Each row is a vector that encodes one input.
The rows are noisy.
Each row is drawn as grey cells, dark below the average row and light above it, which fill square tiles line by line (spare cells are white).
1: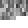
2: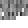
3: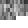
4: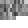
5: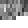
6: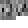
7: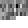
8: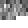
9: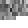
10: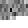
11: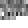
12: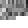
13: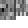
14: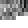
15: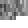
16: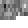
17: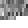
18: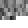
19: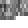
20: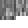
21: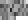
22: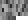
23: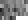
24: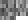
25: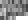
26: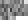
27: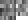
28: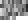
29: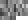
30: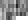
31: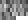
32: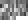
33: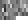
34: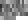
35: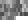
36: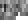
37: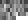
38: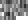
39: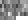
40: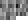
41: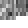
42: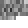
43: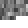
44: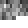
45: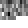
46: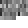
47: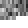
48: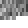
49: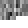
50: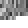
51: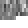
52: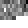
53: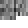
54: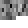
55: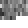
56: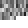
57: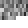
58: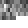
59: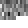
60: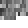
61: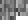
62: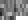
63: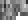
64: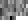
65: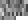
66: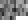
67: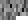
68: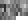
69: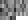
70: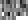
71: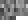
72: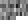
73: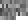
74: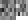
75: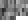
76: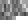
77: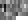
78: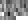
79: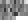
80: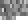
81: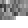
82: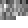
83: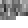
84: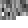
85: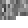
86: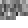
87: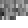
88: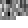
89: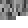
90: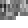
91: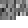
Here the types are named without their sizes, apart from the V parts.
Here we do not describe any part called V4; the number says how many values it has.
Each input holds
a point on a line and a true/false value, together with either a point on a line, or a value of V4.
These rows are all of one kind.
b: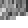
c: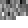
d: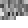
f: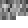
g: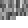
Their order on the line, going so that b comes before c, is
g, b, f, c, d.
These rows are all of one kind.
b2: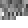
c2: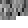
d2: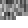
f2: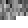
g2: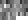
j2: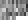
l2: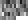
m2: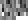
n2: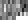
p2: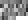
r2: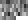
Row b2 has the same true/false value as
j2 and p2.
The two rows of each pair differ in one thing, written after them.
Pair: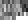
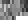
the place on the line
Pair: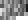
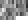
the place on the line
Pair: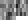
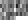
the place on the line
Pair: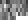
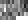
the value of V4
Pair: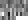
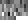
the true/false value
